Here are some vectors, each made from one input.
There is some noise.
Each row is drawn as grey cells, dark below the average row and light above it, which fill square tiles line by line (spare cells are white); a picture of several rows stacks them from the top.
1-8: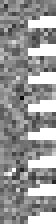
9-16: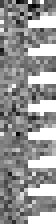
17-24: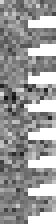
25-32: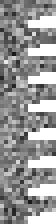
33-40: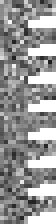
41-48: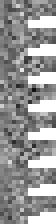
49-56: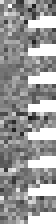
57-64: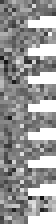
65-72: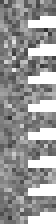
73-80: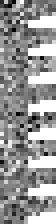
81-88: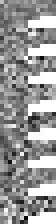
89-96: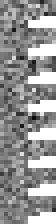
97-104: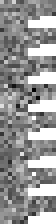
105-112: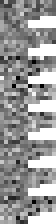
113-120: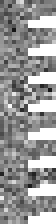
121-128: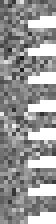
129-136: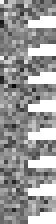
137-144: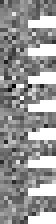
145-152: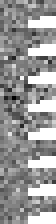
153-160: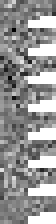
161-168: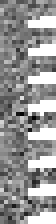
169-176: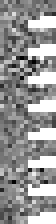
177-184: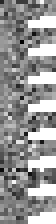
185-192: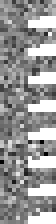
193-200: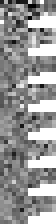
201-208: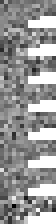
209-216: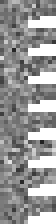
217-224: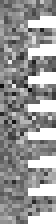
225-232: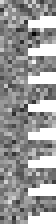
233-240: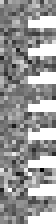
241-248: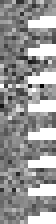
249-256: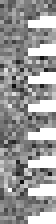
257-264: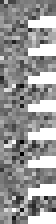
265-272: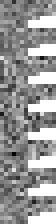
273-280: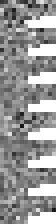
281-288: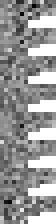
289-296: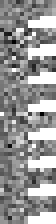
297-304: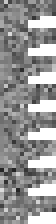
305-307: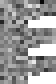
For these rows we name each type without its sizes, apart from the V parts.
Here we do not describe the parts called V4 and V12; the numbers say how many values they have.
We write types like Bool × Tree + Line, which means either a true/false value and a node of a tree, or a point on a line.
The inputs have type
List(Line) + V4 × V12.
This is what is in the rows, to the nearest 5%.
About 35% of them hold a value of V4 and a value of V12. The rest are lists of points on a line.
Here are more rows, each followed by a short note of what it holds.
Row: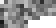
the empty list
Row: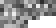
a list of three items
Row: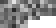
a list of two items
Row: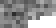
a value of V4 and a value of V12
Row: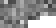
a list of one item
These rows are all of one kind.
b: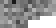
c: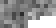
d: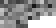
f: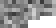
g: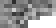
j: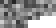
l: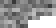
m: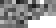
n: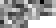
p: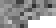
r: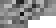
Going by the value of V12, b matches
d, f, g and r.
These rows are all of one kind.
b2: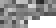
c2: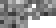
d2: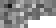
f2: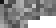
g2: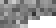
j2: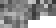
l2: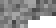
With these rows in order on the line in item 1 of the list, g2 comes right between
d2 and j2.
